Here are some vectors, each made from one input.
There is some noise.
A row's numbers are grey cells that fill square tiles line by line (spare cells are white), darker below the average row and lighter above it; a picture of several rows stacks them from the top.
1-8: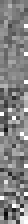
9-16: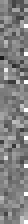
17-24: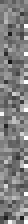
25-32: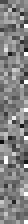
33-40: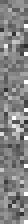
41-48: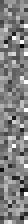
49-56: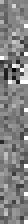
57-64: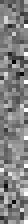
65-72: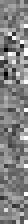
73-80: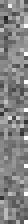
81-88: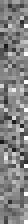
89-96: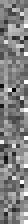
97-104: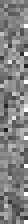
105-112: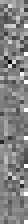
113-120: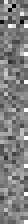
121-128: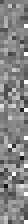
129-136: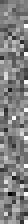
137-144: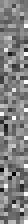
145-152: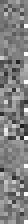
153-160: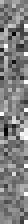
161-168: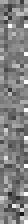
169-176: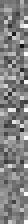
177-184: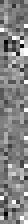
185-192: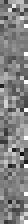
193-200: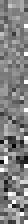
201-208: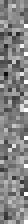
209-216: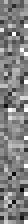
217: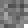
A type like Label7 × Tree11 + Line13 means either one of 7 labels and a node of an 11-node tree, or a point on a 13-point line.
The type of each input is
List2(Line4 + Line5) + Tree8.
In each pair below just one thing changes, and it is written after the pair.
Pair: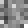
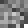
the place on the 5-point line in item 1 of the list
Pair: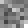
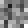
the place on the 5-point line in item 1 of the list
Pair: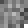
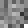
the place on the 4-point line in item 2 of the list
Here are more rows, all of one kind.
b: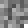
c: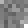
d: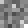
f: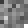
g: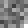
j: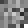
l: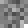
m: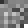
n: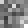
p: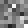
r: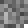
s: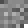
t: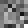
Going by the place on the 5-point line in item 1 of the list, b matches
m and s.
